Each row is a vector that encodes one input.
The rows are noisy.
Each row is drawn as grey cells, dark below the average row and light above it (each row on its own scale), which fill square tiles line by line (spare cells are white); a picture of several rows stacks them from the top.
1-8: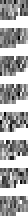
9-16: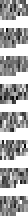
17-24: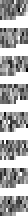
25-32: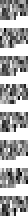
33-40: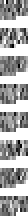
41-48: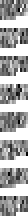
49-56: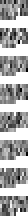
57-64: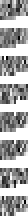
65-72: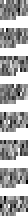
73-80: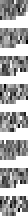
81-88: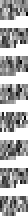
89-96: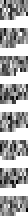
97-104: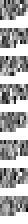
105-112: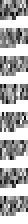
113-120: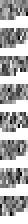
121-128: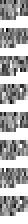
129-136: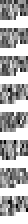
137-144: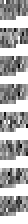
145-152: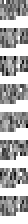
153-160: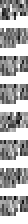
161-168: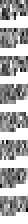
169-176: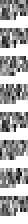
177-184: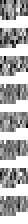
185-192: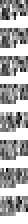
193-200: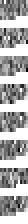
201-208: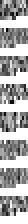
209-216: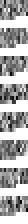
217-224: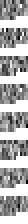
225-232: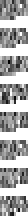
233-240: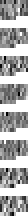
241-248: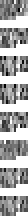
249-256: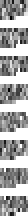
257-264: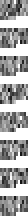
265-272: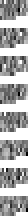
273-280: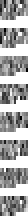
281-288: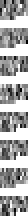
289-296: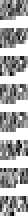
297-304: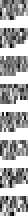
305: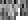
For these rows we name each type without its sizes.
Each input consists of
a list of points on a line.
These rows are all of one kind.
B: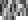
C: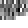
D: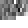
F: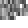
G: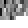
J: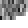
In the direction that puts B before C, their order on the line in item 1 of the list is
B, G, F, J, C, D.
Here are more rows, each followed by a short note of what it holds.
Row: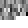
a list of two items
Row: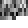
the empty list
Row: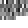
a list of three items
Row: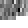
a list of three items
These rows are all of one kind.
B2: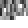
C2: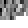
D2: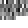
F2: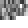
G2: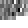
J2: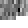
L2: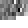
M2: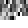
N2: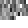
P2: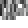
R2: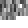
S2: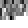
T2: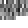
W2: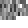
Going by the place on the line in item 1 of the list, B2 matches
C2, M2 and N2.
